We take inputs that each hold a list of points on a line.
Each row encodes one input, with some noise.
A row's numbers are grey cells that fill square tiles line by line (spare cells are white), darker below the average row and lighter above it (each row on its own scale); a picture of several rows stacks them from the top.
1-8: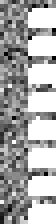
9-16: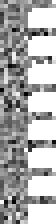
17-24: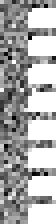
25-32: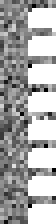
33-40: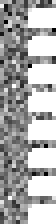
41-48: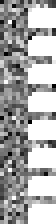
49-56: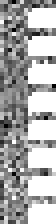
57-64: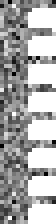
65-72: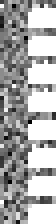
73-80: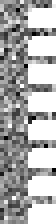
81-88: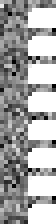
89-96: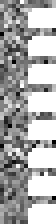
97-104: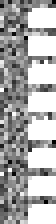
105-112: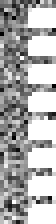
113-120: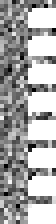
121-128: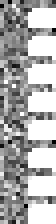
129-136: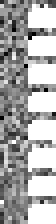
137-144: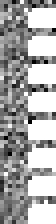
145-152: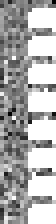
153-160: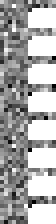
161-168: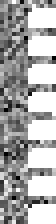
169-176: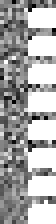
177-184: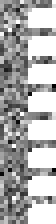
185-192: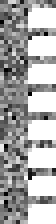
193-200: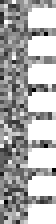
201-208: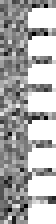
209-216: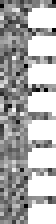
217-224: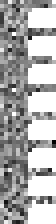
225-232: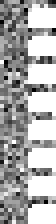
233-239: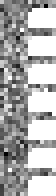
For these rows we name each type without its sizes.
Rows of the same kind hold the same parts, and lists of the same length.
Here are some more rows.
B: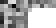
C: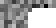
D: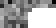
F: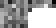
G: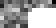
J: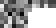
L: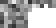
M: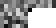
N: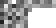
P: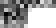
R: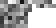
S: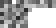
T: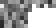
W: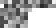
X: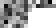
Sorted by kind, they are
B, J, L, N, R, S, T, W, X
C, D, F, G, M
P

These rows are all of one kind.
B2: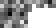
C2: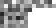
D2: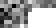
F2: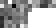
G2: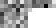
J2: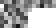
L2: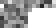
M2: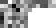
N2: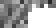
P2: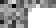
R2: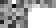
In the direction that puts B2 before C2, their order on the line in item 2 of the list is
D2, B2, F2, N2, J2, L2, P2, R2, M2, C2, G2.
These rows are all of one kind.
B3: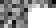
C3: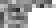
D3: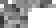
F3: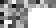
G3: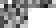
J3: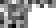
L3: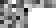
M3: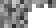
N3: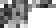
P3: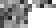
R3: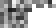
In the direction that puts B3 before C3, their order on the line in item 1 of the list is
L3, B3, F3, J3, M3, R3, P3, C3, D3, N3, G3.
